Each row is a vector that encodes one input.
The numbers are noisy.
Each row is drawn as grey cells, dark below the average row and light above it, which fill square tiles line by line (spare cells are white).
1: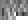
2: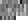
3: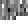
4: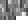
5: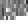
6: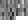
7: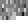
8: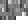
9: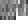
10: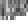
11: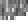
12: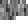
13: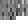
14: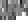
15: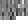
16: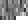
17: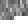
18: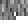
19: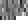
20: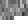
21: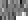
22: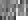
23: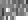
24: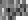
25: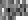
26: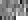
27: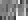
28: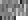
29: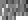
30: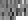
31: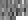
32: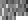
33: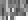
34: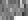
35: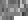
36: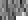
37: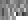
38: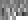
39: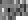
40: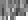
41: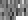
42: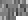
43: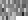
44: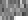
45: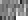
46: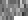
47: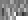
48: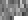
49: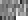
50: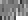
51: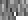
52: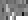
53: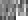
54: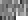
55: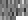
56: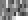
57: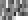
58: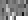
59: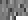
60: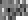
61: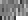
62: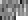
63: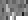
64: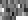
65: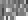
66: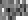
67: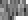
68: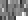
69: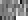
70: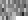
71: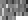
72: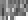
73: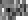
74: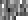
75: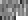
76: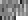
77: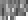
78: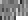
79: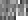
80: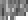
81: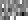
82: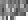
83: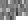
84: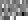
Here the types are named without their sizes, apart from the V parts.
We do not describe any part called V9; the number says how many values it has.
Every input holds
a true/false value, together with either a point on a line, or a value of V9.
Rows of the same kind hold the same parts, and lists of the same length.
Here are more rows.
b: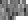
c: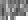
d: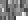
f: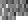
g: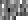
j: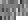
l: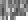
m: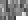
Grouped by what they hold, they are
b, c, f, g, l
d, j, m

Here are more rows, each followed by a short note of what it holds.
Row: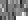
a point on a line and a true/false value
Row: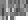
a true/false value and a value of V9
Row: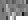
a true/false value and a value of V9
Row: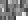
a point on a line and a true/false value
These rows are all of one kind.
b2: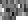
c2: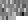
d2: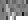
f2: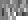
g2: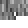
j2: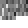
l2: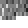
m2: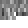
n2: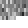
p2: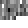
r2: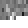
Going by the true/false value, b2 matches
g2 and p2.
